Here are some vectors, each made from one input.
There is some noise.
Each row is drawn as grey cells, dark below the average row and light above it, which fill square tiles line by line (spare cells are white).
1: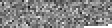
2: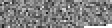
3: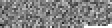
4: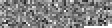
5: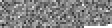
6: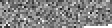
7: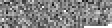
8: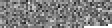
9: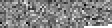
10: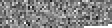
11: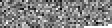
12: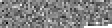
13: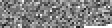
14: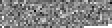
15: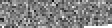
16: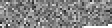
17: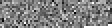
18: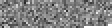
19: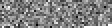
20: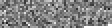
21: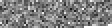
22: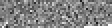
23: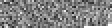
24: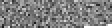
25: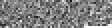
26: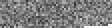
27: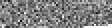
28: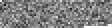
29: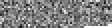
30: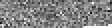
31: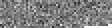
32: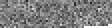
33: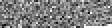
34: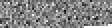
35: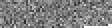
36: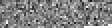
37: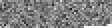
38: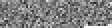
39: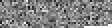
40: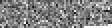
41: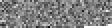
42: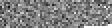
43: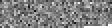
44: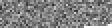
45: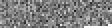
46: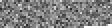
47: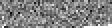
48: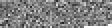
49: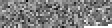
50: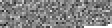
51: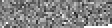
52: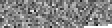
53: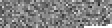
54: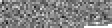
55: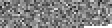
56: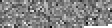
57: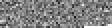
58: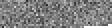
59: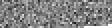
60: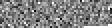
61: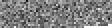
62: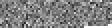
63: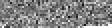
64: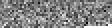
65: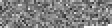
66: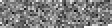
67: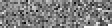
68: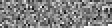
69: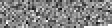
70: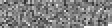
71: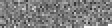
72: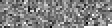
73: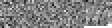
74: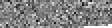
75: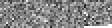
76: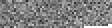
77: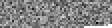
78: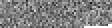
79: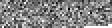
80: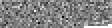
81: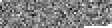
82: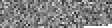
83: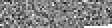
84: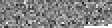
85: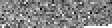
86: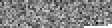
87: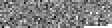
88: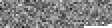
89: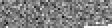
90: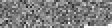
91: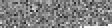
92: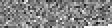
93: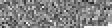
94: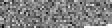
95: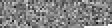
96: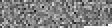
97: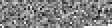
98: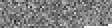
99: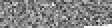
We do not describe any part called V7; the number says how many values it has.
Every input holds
either two labels (each one of 6), or a value of V7.
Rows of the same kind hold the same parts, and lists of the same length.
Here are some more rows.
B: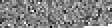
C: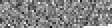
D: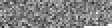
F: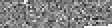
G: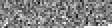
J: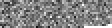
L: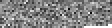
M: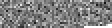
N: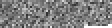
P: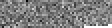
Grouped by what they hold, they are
B, C, F, G, L
D, J, M, N, P

